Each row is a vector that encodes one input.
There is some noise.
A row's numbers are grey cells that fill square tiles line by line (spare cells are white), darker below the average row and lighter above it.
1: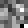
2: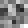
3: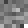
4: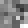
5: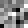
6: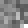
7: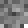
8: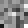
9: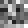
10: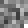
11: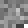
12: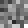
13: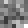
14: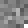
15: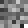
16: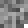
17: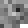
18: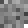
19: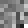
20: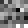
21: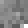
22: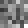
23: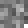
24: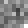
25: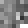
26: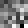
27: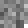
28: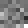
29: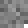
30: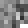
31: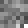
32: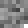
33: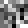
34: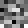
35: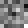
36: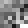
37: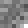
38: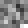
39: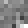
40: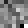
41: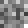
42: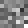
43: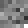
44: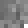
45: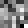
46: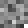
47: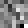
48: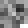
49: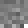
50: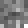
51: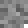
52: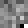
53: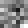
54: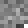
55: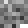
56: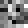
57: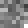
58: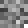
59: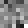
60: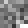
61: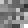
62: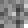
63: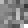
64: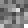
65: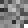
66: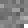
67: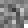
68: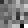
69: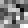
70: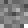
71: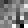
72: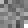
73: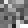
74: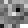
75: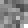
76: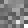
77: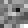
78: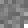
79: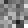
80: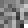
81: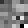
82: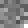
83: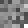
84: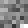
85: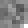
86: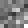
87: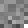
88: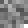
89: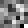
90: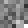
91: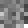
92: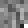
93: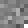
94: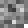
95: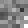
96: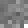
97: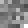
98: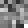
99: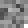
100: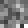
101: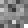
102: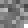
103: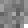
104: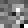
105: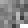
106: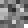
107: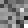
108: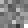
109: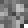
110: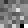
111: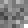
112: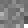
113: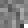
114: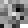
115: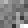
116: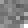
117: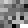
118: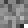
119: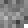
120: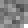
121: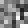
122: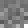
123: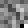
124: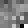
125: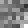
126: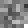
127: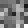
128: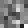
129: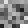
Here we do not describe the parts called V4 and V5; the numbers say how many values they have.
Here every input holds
a true/false value, together with either a point on a 7-point line, or a value of V4 and a value of V5.
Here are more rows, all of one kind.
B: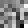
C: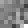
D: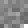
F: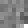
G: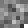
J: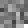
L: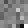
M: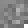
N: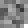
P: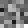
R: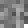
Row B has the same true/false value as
L and N.
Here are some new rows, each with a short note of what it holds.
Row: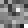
a true/false value, a value of V4 and a value of V5
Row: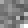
a true/false value, a value of V4 and a value of V5
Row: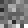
a point on a 7-point line and a true/false value
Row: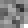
a point on a 7-point line and a true/false value
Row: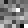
a true/false value, a value of V4 and a value of V5
